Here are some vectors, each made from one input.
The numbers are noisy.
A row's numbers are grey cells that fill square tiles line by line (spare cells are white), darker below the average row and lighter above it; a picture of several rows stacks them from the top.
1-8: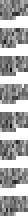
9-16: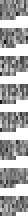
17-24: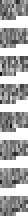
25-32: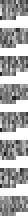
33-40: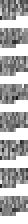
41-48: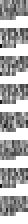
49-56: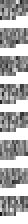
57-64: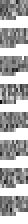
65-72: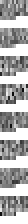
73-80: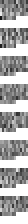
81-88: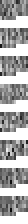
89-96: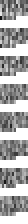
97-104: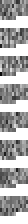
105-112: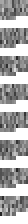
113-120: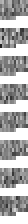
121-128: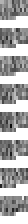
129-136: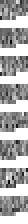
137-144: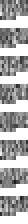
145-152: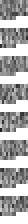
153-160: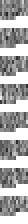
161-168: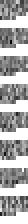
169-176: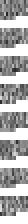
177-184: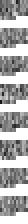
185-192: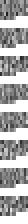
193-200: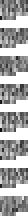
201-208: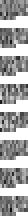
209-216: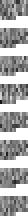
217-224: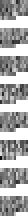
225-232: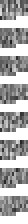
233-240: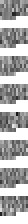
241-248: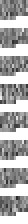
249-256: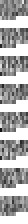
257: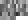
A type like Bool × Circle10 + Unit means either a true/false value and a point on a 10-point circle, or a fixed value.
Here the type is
Bool × Line9 + List2(Line7).
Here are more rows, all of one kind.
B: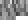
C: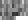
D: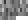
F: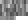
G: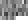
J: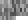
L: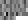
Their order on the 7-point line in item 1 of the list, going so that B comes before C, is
B, F, L, D, J, C, G.
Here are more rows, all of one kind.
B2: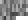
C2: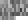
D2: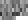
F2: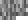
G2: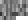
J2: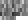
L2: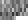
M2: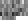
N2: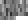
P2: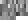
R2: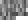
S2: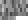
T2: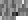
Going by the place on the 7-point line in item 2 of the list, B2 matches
G2, J2 and T2.
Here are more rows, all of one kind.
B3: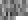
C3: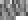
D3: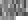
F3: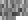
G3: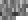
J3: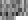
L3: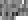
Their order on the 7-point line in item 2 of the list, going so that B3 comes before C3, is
J3, L3, G3, F3, D3, B3, C3.
